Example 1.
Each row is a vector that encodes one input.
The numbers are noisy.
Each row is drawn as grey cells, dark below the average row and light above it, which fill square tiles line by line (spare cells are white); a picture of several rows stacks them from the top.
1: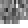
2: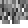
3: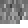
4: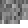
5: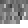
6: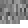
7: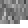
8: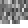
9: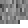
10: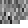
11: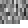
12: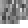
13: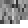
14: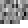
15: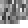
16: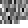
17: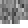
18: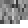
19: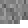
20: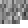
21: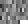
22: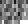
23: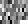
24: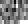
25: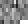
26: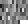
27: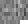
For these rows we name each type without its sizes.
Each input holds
a point on a line.
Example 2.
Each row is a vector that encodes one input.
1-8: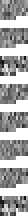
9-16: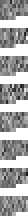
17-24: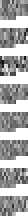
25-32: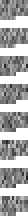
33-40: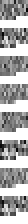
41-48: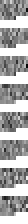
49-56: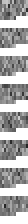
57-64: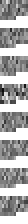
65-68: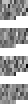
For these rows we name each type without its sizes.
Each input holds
either a fixed value, or four true/false values.
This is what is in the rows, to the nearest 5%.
About 10% of them hold a fixed value. The rest hold four true/false values.
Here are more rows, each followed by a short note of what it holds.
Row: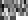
a fixed value
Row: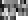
a fixed value
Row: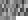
four true/false values
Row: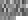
four true/false values
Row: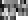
a fixed value
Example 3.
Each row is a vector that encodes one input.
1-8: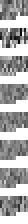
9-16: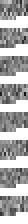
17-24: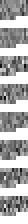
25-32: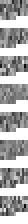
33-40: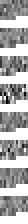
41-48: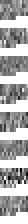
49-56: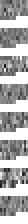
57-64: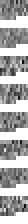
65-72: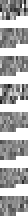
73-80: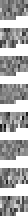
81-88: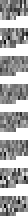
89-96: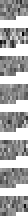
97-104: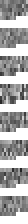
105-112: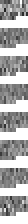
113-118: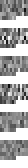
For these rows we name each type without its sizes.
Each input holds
a point on a circle.
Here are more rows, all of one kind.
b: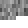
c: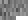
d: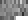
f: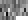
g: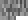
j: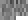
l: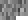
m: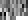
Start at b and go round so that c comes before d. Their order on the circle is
b, m, c, f, l, g, j, d.
